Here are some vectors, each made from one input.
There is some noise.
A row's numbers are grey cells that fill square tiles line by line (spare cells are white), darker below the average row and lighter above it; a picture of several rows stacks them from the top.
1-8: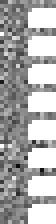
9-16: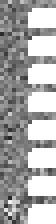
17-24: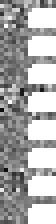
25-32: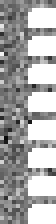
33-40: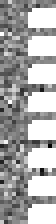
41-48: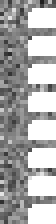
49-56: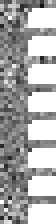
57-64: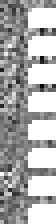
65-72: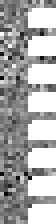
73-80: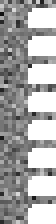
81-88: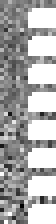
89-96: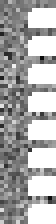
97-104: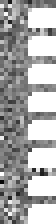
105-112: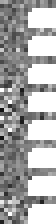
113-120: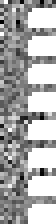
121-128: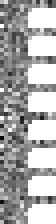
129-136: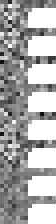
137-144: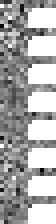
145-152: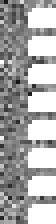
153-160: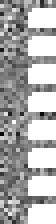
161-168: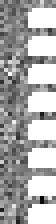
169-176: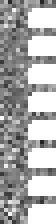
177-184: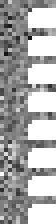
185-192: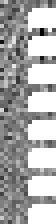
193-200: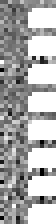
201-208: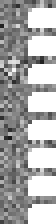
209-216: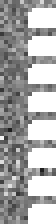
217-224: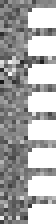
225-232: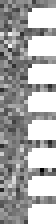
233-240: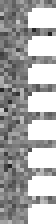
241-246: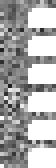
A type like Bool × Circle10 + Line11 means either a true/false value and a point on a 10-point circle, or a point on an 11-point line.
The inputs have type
Line8 + List2(Line7).
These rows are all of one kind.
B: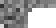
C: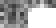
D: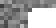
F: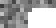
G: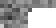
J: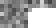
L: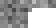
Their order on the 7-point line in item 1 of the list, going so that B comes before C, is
B, C, G, F, J, D, L.
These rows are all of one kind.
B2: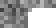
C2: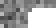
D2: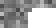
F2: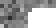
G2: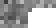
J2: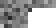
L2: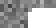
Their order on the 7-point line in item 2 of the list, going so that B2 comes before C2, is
F2, J2, B2, L2, D2, C2, G2.
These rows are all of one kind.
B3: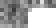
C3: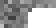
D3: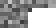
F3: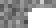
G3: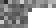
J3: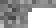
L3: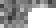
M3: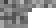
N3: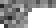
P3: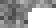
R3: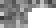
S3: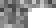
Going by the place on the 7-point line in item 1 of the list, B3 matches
D3 and F3.
